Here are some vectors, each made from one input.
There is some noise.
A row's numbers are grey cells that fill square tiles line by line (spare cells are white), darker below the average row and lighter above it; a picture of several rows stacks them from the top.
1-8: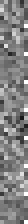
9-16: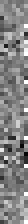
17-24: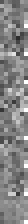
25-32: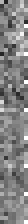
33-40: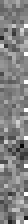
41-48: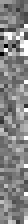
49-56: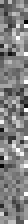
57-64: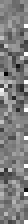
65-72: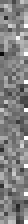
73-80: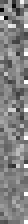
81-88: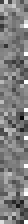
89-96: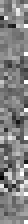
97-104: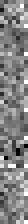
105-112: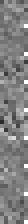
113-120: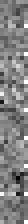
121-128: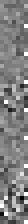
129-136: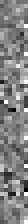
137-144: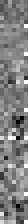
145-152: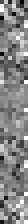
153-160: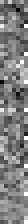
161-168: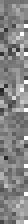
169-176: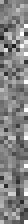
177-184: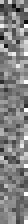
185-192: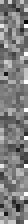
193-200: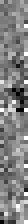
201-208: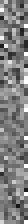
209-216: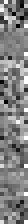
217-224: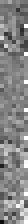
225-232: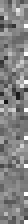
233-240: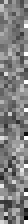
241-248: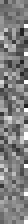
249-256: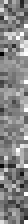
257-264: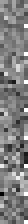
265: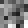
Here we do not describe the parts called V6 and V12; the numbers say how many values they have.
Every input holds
one of 9 labels, together with either a true/false value and a value of V6, or a value of V12.
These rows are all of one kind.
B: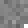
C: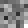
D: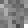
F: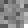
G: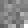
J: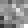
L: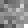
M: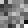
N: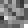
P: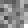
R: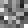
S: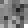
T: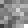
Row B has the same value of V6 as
F, L, N and P.
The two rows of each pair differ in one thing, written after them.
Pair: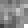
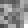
the value of V6
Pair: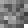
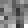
the value of V6
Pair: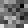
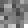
the true/false value
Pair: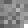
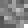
the label
